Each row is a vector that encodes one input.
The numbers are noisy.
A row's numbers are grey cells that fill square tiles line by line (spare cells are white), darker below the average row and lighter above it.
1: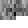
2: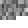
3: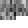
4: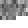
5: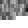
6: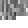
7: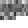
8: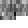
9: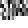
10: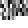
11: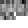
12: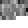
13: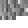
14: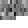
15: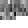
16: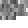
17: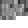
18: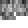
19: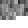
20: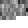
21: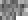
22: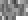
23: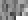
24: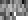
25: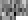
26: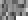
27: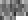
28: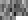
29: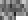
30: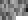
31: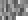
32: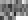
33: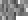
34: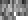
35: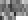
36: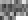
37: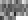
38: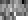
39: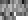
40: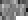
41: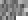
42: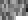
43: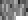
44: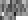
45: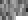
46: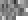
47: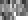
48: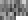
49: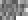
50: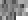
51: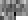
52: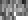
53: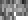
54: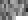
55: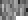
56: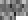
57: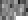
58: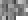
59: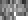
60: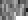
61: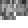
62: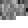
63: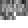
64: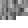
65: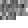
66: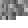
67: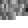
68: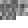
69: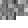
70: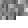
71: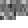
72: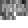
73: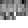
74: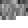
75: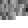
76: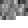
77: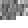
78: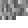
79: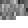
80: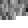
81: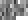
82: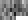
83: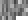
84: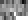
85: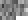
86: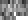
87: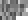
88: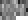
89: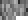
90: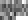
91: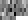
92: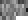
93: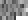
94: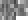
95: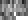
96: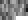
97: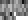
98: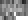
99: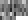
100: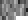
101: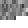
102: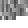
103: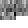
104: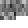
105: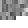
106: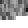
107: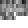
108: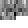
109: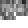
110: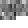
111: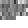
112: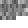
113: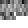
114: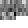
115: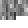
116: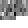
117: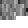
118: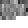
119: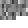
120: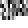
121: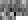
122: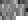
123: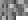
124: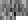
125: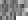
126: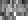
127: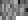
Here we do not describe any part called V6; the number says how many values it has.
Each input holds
a list of up to two items, each a true/false value and a value of V6.
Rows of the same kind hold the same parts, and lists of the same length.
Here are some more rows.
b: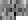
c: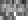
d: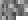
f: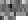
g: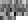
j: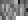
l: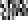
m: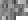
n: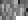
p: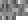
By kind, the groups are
b, d, f, g, m, p
c, j, n
l

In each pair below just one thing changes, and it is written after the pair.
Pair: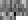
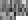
the value of V6 in item 2 of the list
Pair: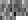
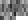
the true/false value in item 2 of the list
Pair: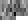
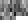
the value of V6 in item 1 of the list
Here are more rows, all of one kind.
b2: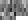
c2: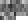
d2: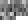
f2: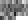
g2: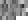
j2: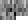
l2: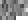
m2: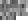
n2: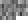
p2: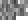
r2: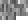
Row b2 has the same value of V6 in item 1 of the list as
d2, m2, p2 and r2.
